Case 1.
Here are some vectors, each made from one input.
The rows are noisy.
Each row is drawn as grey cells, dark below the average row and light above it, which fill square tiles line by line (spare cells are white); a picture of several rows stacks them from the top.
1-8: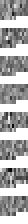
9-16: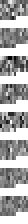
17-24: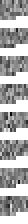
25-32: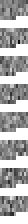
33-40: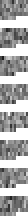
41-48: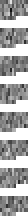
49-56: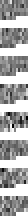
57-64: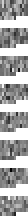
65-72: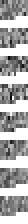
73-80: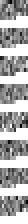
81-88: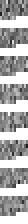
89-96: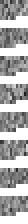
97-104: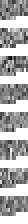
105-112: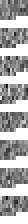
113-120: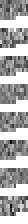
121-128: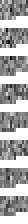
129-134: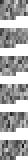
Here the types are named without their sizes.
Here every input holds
a point on a line, together with either a point on a line, or four true/false values.
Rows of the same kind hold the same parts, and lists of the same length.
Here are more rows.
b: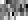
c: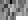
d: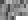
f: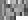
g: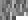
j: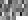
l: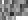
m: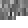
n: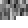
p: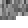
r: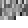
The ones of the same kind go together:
b, f, l, r
c, d, g, j, m, n, p

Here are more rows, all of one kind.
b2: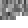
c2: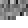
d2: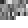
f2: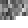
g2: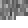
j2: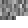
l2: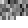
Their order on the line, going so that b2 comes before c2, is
f2, b2, j2, c2, d2, g2, l2.
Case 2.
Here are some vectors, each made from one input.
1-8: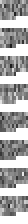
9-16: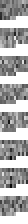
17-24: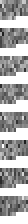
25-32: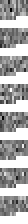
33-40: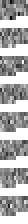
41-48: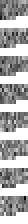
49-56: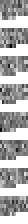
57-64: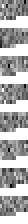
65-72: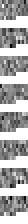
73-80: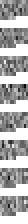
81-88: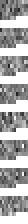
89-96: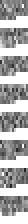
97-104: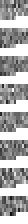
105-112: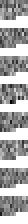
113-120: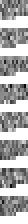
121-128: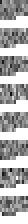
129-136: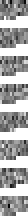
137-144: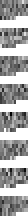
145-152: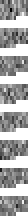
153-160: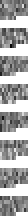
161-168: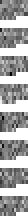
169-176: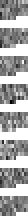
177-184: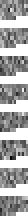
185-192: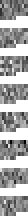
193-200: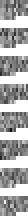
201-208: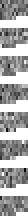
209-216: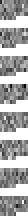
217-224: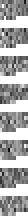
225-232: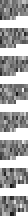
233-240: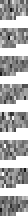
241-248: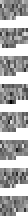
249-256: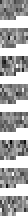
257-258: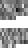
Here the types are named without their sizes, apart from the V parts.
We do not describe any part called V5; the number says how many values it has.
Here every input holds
either a point on a circle, or a true/false value and a value of V5.
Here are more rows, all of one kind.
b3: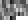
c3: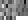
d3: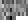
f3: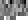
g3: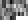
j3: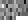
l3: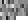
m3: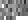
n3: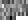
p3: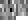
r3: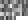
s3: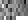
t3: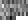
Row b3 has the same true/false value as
f3 and g3.
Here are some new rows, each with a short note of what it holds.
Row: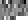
a true/false value and a value of V5
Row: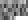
a point on a circle
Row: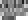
a point on a circle
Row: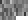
a point on a circle
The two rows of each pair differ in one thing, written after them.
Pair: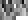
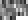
the value of V5
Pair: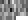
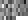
the value of V5
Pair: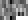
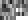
the value of V5
